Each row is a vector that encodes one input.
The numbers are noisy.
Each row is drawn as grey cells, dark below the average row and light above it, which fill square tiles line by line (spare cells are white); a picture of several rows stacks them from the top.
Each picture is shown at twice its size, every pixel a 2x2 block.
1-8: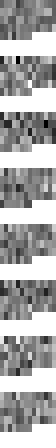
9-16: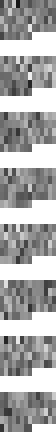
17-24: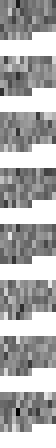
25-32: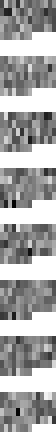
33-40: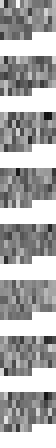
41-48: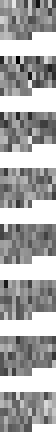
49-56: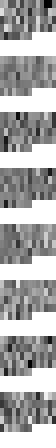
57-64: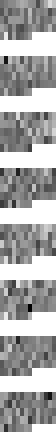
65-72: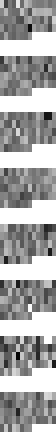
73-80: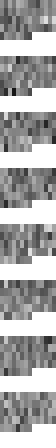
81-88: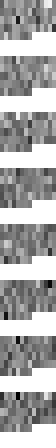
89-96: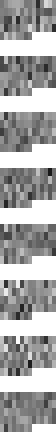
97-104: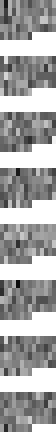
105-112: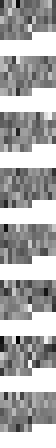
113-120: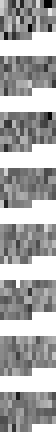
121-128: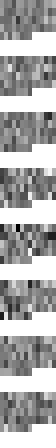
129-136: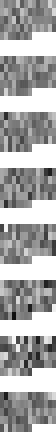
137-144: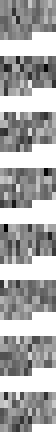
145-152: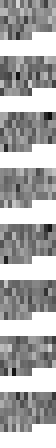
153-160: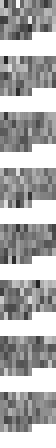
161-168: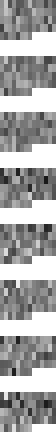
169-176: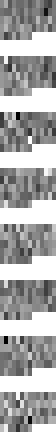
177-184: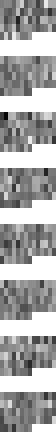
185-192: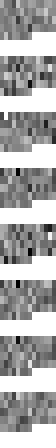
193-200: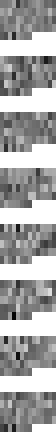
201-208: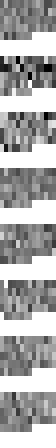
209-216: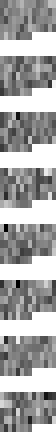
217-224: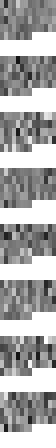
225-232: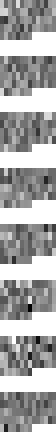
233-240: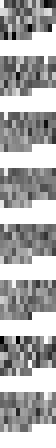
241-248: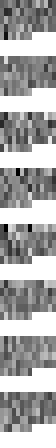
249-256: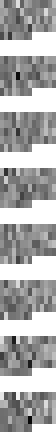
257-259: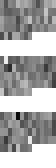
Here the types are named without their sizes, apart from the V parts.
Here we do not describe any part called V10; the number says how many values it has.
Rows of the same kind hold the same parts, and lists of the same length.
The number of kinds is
4.
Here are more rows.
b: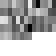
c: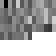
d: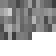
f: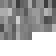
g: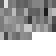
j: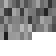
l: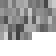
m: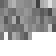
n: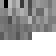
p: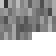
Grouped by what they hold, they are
b
c, l, m, n, p
d, f
g, j

